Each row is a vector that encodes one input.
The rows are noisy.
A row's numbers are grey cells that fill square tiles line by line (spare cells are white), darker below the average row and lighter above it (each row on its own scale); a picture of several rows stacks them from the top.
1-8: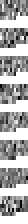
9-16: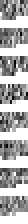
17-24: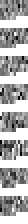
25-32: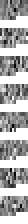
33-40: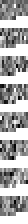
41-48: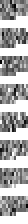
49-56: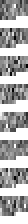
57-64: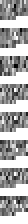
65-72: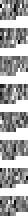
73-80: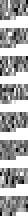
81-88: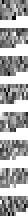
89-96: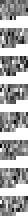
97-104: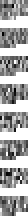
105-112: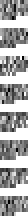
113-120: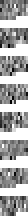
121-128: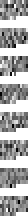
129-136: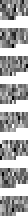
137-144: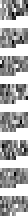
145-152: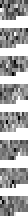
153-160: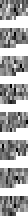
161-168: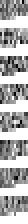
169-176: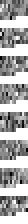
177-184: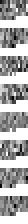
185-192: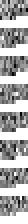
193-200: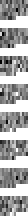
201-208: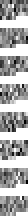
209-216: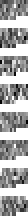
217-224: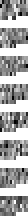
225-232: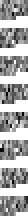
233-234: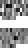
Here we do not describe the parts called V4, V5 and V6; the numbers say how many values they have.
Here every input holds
one of 9 labels and a value of V6, together with either a node of a 9-node tree, a true/false value and a value of V5, or a value of V4.
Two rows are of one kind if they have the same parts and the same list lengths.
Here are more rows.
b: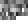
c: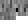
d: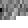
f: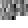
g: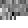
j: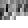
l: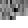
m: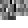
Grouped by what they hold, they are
b, c, g, j, l
d, f, m

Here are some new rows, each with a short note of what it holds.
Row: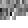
one of 9 labels, a node of a 9-node tree, a true/false value, a value of V5 and a value of V6
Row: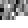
one of 9 labels, a node of a 9-node tree, a true/false value, a value of V5 and a value of V6
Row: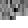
one of 9 labels, a value of V4 and a value of V6
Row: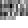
one of 9 labels, a node of a 9-node tree, a true/false value, a value of V5 and a value of V6
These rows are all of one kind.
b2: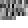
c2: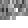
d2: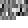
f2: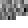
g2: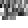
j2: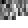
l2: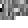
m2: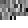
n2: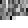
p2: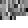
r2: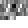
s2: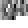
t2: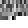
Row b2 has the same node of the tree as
j2 and l2.
